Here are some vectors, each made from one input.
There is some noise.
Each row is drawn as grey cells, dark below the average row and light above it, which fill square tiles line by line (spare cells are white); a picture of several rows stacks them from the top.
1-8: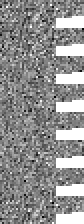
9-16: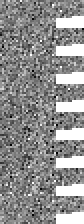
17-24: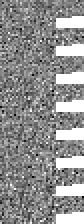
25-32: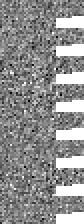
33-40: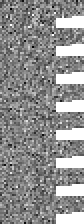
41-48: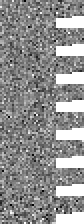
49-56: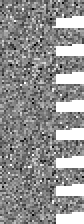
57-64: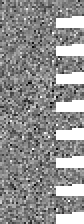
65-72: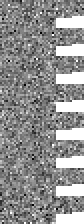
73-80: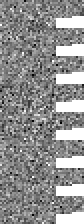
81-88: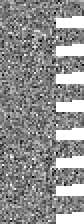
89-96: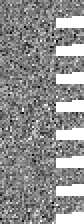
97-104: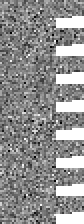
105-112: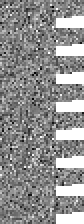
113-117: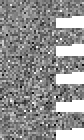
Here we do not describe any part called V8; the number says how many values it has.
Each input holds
either one of 12 labels and a point on a 10-point line, or a value of V8.
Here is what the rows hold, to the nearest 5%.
About 65% of them hold one of 12 labels and a point on a 10-point line. The rest hold a value of V8.
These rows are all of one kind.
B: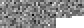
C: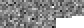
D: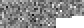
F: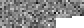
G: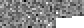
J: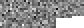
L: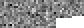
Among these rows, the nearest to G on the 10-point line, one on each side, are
D and F.
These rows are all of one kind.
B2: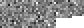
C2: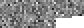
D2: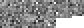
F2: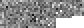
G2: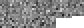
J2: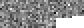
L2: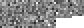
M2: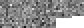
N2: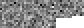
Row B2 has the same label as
C2, D2 and L2.
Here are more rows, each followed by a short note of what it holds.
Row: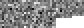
a value of V8
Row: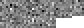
one of 12 labels and a point on a 10-point line
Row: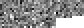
a value of V8
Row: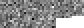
one of 12 labels and a point on a 10-point line
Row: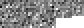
a value of V8
